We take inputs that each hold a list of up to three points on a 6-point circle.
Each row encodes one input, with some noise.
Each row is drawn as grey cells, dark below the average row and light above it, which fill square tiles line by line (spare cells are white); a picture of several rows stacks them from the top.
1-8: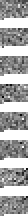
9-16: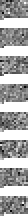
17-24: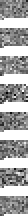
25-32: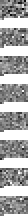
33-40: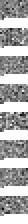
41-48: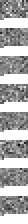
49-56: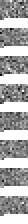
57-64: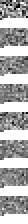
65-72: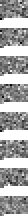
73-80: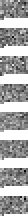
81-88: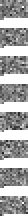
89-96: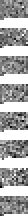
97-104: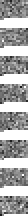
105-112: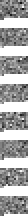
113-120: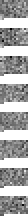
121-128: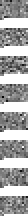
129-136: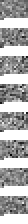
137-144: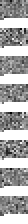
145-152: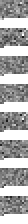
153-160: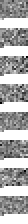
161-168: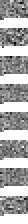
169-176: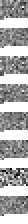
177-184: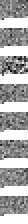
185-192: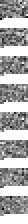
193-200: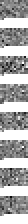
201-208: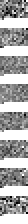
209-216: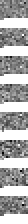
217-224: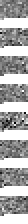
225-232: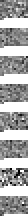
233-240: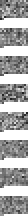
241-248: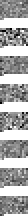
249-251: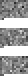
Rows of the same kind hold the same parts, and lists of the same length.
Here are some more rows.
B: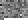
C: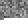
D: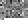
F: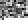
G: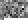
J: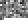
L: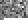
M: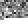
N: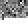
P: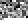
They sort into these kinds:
B, C, D, M
F, G, J, L
N
P

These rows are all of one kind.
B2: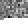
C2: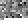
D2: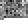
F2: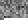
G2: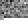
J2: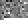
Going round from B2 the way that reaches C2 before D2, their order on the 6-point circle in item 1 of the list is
B2, C2, G2, J2, D2, F2.
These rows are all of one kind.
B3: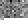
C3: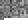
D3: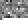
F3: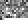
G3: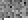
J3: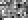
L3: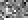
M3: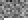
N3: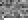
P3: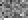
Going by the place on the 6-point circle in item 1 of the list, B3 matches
N3 and P3.
